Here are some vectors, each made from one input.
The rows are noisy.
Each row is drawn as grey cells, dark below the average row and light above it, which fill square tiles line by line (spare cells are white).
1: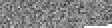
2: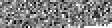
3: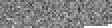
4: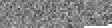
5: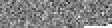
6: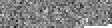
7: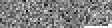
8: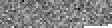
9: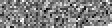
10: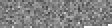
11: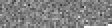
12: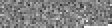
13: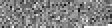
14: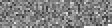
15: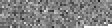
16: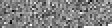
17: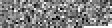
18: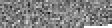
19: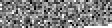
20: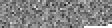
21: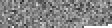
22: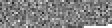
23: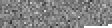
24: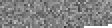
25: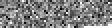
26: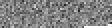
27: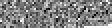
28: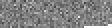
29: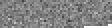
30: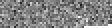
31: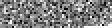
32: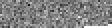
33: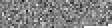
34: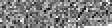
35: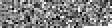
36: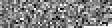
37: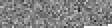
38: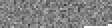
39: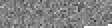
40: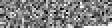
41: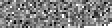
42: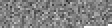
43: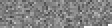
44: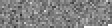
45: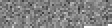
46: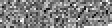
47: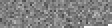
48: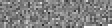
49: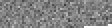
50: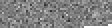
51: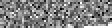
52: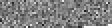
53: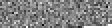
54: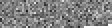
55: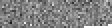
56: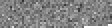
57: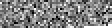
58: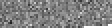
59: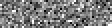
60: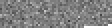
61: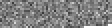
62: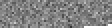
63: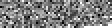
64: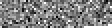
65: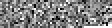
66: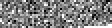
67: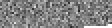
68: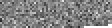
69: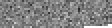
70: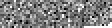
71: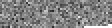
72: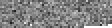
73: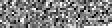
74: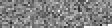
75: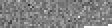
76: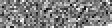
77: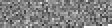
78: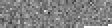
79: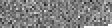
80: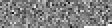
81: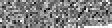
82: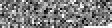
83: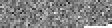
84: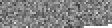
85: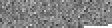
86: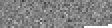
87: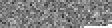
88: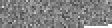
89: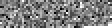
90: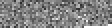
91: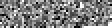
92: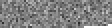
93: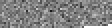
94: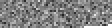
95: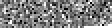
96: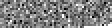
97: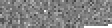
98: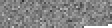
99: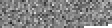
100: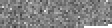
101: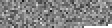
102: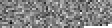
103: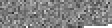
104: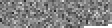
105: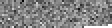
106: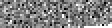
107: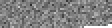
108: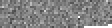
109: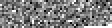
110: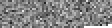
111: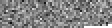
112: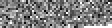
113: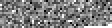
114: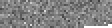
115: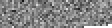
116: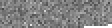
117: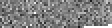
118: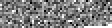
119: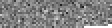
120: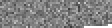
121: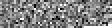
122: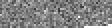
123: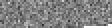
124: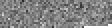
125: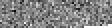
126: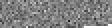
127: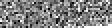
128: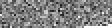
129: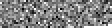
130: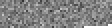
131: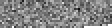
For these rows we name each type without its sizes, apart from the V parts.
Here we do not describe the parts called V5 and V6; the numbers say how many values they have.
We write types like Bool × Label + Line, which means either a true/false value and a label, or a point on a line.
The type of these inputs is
Line × (Line + V6) + V5.
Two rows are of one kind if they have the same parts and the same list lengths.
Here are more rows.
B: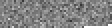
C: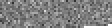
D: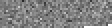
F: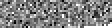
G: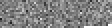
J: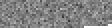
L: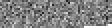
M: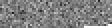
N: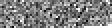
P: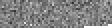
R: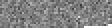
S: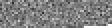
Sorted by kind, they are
B, D, G, J, L
C, M, P, R, S
F, N

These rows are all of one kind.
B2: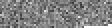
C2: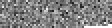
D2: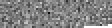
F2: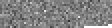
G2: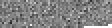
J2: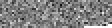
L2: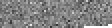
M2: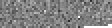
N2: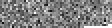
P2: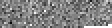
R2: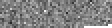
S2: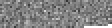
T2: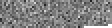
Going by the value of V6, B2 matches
D2, P2, R2 and S2.
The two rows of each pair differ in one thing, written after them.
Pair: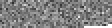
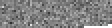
the place on the line
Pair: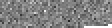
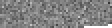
the value of V6
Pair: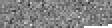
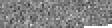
the place on the line
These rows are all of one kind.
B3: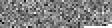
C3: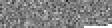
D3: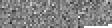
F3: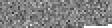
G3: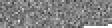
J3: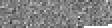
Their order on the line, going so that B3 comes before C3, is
J3, D3, F3, B3, C3, G3.
